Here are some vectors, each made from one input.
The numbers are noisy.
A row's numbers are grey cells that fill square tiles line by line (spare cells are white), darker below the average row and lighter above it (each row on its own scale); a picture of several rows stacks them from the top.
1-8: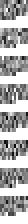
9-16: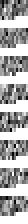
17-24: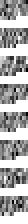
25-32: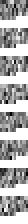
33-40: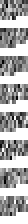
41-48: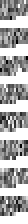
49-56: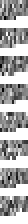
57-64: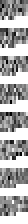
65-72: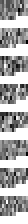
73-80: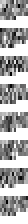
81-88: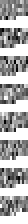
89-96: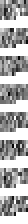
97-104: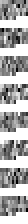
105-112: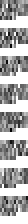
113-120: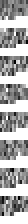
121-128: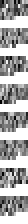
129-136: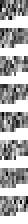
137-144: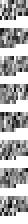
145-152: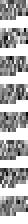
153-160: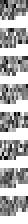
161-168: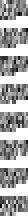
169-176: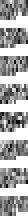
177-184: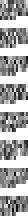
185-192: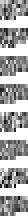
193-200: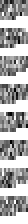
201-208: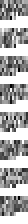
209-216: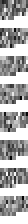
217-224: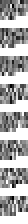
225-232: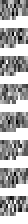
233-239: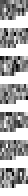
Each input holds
a point on a 10-point line.
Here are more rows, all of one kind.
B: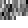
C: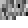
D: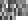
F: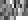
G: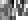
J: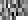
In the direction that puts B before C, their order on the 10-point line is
D, G, B, J, C, F.
